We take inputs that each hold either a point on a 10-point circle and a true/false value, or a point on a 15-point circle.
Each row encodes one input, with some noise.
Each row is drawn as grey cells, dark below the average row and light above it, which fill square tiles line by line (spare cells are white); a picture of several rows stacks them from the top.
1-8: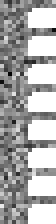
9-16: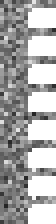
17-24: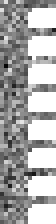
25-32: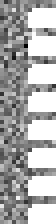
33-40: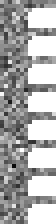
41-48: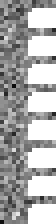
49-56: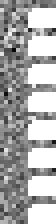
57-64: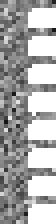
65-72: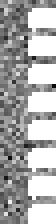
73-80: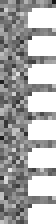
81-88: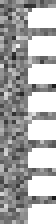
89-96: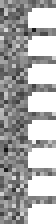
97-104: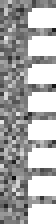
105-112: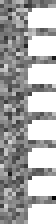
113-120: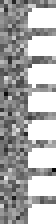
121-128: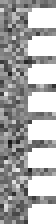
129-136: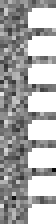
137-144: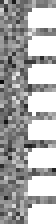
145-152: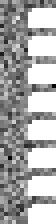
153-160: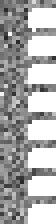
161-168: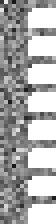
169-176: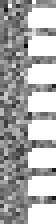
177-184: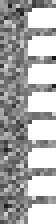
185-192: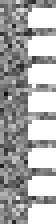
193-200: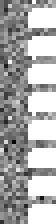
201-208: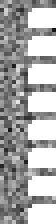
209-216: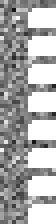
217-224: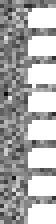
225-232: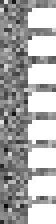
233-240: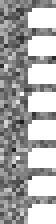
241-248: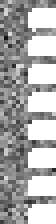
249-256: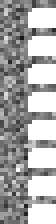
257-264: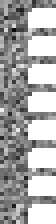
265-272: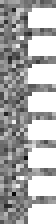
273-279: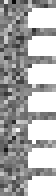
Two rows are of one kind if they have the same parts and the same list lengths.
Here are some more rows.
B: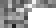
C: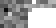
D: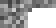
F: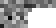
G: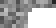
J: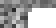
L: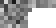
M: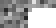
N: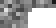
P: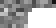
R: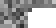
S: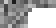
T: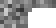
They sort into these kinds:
B, C, F, J, L, M, S
D, G, N, P, R, T

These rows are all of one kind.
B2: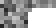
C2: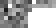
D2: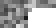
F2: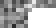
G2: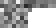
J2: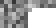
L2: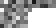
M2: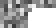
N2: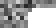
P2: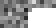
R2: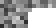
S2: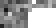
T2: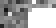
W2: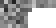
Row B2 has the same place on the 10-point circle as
R2, S2 and T2.
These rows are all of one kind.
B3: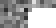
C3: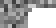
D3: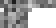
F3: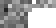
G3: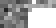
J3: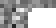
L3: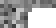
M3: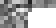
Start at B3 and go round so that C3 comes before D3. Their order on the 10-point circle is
B3, G3, F3, M3, C3, D3, J3, L3.
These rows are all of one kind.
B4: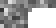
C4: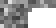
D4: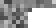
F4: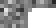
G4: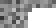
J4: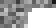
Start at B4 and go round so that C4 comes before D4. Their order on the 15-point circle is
B4, C4, D4, G4, J4, F4.
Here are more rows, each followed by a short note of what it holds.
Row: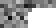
a point on a 10-point circle and a true/false value
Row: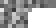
a point on a 10-point circle and a true/false value
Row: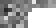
a point on a 10-point circle and a true/false value
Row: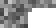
a point on a 15-point circle
